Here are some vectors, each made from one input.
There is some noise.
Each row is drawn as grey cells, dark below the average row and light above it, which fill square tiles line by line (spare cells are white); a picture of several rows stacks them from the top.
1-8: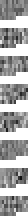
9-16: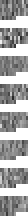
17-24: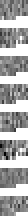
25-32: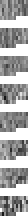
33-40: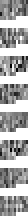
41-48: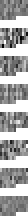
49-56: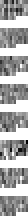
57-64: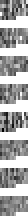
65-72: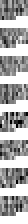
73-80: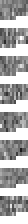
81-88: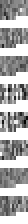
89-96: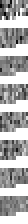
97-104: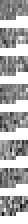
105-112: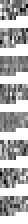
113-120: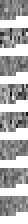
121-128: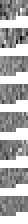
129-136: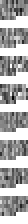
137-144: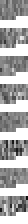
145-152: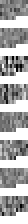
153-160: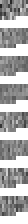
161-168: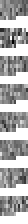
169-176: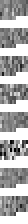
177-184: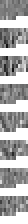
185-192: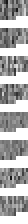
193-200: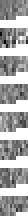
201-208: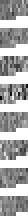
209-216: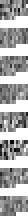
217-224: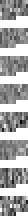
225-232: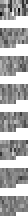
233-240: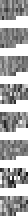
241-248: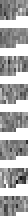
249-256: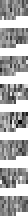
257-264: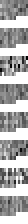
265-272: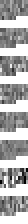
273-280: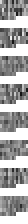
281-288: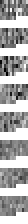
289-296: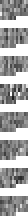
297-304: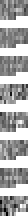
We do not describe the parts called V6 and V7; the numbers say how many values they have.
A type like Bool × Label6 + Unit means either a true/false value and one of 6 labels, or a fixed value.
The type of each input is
Tree10 × V6 + Tree11 × V7.
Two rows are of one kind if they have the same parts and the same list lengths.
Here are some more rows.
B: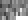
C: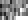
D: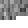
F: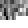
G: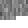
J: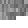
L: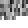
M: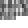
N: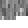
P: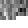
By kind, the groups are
B, C, D, G, M, P
F, J, L, N

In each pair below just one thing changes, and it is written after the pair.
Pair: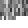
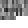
the node of the tree
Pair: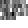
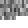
the node of the tree
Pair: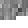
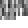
the node of the tree
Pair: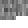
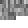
the value of V7
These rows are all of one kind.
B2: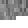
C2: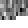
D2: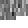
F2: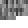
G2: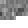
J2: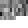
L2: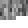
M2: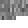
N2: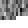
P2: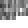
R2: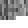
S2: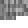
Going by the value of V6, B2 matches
D2, F2 and N2.
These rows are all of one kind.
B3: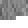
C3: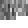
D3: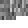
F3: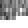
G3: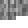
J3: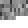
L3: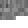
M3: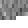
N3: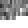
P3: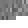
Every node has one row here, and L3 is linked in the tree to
N3.
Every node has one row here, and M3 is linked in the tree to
B3 and G3.
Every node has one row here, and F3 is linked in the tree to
P3.
